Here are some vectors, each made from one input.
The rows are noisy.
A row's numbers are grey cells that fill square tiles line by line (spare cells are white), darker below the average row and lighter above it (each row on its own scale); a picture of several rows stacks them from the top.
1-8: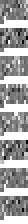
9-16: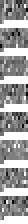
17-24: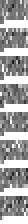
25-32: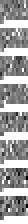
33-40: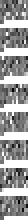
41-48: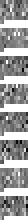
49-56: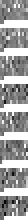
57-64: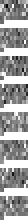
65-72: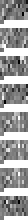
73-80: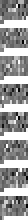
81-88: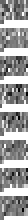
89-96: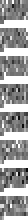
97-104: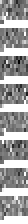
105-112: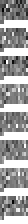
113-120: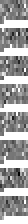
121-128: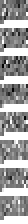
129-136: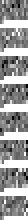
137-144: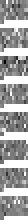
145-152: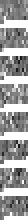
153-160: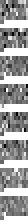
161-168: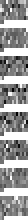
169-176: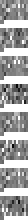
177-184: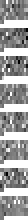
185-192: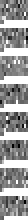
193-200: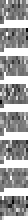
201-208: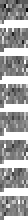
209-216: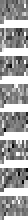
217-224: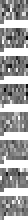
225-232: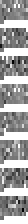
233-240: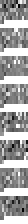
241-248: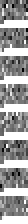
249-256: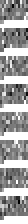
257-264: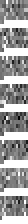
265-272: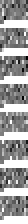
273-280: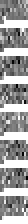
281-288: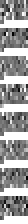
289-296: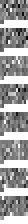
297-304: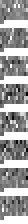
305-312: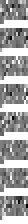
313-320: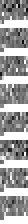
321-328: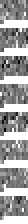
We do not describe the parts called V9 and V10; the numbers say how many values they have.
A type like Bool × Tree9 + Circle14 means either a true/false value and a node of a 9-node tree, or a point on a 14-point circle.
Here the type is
Label5 + (Line7 + V9) × V10.
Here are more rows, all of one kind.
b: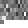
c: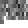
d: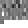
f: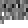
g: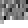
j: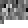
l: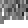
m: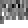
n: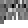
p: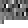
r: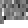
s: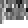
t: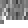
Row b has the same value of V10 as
c and p.
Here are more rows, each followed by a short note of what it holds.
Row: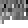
a value of V9 and a value of V10
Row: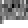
a point on a 7-point line and a value of V10
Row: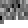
a point on a 7-point line and a value of V10
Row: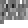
a point on a 7-point line and a value of V10
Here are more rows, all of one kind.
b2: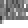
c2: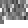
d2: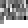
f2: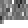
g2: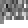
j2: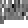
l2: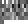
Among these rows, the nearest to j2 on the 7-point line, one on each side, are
g2 and l2.
